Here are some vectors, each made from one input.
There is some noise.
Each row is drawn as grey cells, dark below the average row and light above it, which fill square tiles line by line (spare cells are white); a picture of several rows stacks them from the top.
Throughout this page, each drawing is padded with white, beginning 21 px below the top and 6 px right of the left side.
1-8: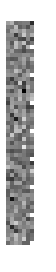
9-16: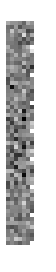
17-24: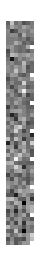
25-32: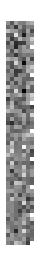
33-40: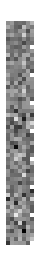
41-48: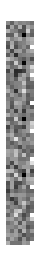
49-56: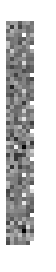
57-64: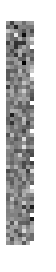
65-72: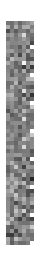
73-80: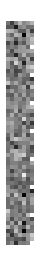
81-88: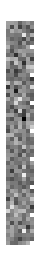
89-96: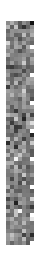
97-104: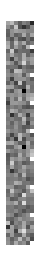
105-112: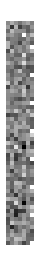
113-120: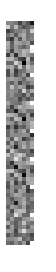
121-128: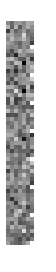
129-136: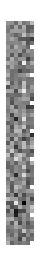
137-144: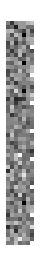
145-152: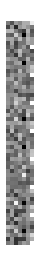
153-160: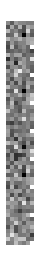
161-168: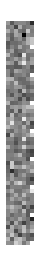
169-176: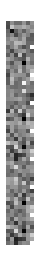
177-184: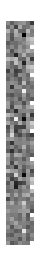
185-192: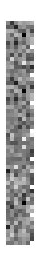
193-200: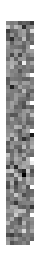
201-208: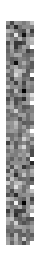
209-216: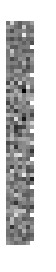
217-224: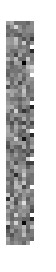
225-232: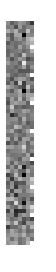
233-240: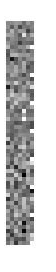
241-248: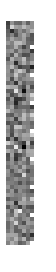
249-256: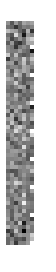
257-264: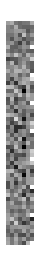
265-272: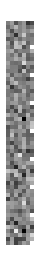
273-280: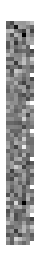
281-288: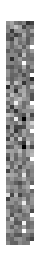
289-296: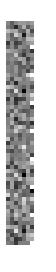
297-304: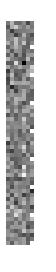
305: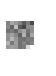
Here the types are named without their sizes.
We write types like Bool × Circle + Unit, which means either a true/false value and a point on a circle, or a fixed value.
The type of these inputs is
Bool × Circle × (Circle + Unit).
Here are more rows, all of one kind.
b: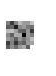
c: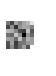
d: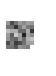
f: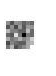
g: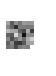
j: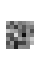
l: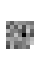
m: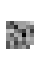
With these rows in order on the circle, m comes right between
b and c.
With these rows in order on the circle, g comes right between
d and j.
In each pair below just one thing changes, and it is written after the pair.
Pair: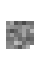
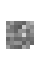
the true/false value
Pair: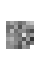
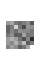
the true/false value
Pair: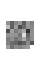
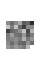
the true/false value
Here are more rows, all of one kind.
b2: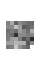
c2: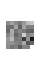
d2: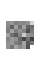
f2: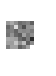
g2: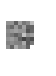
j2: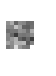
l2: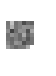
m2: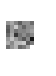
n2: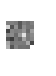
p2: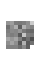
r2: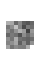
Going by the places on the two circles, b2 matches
d2 and j2.
